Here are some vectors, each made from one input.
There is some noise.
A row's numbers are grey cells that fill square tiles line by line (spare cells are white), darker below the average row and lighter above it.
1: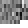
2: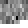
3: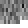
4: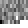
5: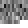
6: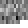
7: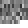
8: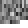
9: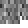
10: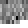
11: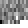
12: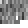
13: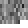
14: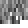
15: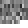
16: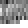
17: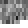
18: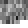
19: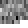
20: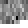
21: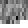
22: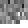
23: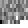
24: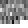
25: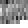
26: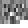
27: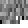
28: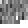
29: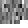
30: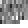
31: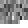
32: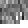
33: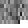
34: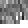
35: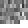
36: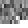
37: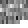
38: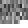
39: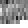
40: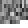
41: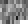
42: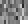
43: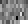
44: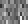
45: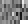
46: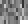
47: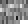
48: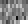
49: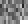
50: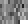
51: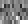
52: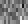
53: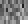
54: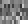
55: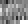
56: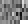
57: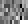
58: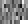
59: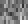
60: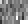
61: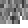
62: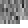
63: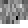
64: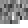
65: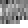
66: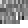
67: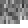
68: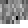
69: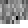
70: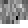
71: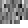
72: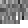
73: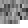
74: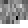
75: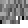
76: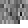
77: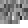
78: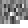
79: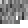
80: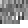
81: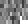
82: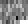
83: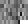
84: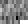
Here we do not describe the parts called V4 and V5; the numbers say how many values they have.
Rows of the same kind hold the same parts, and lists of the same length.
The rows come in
2 kinds.
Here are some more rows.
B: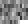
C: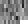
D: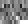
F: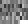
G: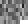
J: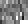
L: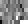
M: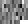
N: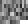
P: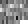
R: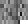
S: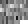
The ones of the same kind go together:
B, C, D, F, G, J
L, M, N, P, R, S

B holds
a true/false value, a value of V4 and a value of V5.
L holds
a point on a 6-point circle and a value of V4.
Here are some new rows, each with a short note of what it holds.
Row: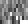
a point on a 6-point circle and a value of V4
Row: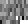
a point on a 6-point circle and a value of V4
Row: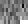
a true/false value, a value of V4 and a value of V5
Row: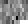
a true/false value, a value of V4 and a value of V5
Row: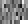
a point on a 6-point circle and a value of V4
